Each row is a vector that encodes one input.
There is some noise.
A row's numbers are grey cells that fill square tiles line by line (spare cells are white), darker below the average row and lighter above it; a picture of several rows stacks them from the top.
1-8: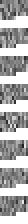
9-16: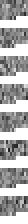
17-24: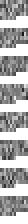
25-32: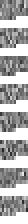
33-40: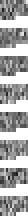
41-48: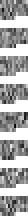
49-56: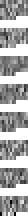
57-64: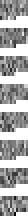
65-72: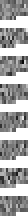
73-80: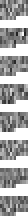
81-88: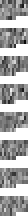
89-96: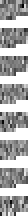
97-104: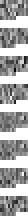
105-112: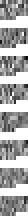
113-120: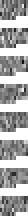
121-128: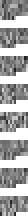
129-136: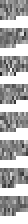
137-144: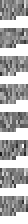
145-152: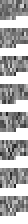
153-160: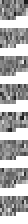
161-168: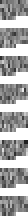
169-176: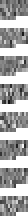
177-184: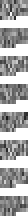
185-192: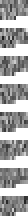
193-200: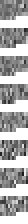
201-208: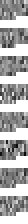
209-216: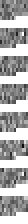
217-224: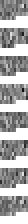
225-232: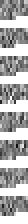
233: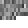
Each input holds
four true/false values.
